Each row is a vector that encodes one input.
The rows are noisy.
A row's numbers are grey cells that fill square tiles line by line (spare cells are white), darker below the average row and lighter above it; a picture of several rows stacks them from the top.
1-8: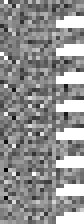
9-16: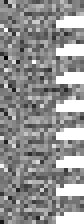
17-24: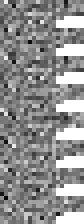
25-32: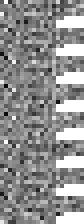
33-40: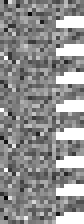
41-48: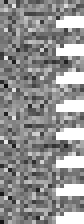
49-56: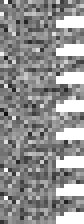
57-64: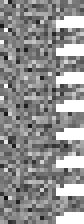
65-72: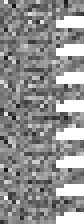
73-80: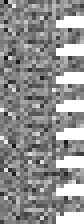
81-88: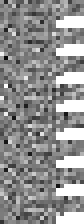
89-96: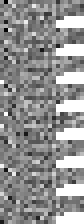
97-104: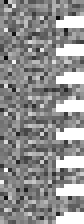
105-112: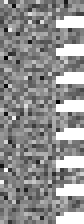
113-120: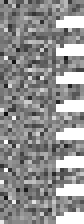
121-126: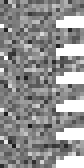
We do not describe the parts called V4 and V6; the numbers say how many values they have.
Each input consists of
either a point on each of two 5-point circles and a value of V4, or a value of V6.
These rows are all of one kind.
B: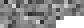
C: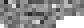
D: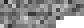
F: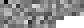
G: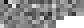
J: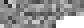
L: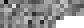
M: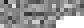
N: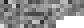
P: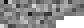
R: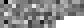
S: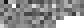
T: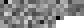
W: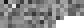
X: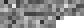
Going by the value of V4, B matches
C, M, S and X.
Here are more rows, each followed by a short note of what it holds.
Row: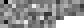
a point on each of two 5-point circles and a value of V4
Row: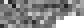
a value of V6
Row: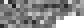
a value of V6
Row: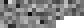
a point on each of two 5-point circles and a value of V4
